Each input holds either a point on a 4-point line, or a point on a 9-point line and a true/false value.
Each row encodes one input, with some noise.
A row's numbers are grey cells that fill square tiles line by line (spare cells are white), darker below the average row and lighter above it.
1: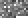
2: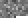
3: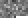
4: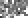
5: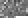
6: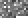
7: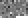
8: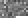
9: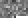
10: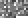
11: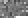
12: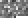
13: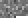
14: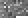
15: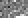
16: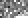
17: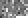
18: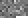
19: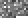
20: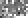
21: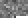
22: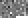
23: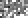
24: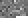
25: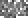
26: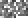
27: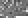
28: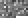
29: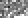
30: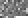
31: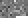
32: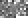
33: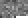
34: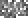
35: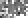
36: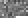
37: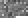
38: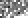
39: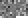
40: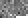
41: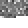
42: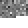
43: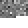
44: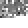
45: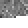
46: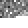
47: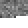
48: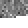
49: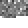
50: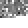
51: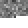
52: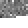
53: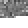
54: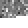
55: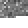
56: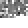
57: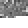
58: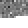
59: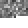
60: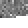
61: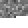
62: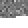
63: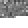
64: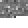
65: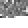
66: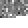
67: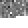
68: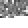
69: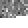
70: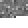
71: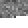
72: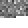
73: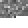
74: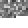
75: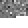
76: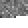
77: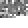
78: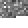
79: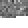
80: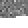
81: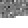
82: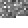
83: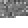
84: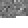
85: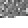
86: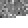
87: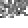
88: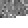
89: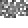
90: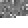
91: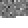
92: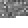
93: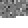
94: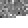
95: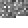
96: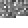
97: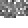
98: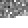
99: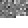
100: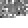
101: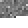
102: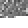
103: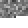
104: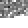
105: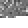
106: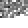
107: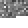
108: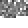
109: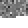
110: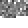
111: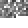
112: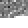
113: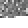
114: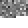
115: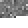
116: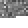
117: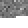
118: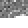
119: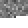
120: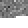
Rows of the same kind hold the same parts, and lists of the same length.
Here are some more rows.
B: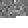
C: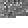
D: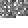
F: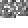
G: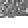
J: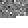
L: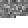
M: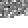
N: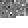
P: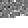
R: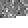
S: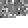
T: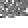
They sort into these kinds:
B, F, J, L, M, N, P, R, S
C, D, G, T

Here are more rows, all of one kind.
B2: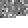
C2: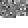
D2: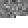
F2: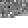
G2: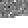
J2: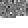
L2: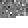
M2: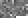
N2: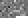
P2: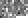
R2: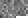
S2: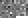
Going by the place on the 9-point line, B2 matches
C2, D2, P2 and R2.
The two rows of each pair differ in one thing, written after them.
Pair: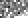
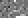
the place on the 9-point line
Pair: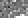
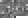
the true/false value
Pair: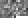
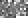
the true/false value
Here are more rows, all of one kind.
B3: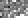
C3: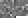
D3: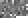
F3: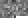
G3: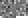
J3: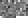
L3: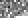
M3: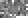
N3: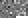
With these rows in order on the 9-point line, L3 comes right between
F3 and G3.
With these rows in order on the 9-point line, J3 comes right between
C3 and G3.
